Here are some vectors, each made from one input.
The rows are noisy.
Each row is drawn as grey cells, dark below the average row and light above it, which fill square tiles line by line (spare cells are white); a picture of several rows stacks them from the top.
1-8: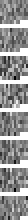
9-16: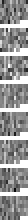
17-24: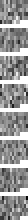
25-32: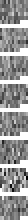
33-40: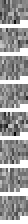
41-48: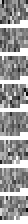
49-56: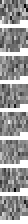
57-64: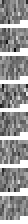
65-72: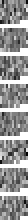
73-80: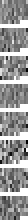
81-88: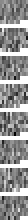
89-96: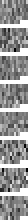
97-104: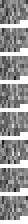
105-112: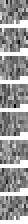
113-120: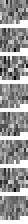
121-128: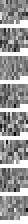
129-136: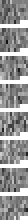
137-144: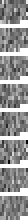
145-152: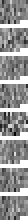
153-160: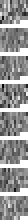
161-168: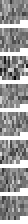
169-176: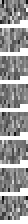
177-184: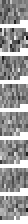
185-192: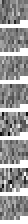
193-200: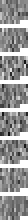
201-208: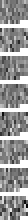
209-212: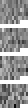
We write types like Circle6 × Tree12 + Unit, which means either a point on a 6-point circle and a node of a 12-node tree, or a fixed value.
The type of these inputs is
Bool × Bool × Bool × Bool × Line7 + Tree8 × Tree8 × (Tree8 + Unit).
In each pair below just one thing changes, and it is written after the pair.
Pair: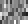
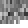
the place on the 7-point line
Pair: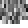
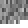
the place on the 7-point line
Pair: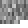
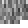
one of the four true/false values
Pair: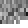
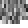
one of the four true/false values
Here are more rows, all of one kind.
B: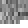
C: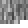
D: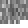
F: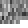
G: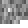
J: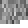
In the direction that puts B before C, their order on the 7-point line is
D, F, B, G, J, C.
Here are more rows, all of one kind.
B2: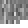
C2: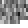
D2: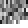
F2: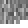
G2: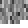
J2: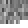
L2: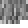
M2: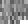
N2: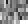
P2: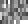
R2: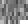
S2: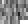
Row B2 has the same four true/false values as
F2, G2, J2 and P2.
